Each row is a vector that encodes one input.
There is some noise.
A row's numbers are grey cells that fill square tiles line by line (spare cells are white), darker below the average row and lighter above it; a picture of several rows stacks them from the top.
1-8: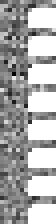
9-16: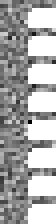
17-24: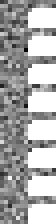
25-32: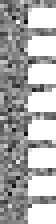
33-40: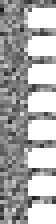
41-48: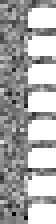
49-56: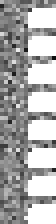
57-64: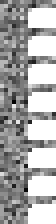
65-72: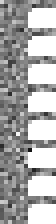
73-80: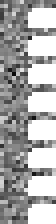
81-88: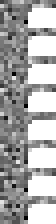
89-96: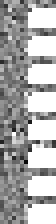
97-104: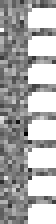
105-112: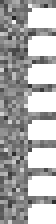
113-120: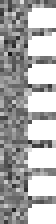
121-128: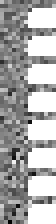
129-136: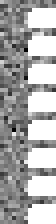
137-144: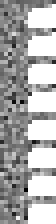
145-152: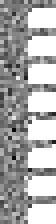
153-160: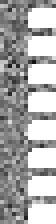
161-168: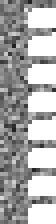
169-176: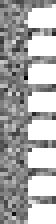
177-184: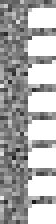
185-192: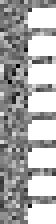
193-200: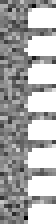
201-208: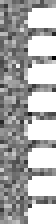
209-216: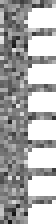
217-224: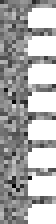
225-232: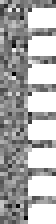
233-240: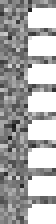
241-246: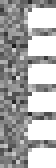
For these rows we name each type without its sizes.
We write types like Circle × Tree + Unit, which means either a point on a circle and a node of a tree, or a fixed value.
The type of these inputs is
Bool × (Line + Tree).
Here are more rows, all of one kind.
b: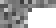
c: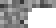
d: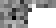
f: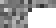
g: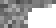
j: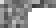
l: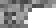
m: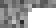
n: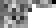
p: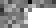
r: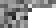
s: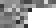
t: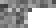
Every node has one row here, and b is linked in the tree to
f and r.
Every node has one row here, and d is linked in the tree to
f.
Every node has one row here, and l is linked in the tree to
g, p and r.
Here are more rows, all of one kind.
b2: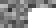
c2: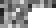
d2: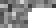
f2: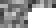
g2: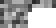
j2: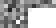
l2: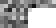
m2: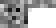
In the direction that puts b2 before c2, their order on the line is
g2, l2, f2, b2, d2, c2, m2, j2.
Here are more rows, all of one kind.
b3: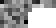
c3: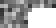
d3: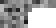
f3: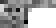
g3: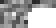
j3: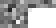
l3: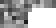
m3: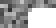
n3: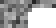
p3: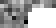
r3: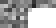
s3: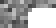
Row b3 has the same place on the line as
d3, g3 and r3.
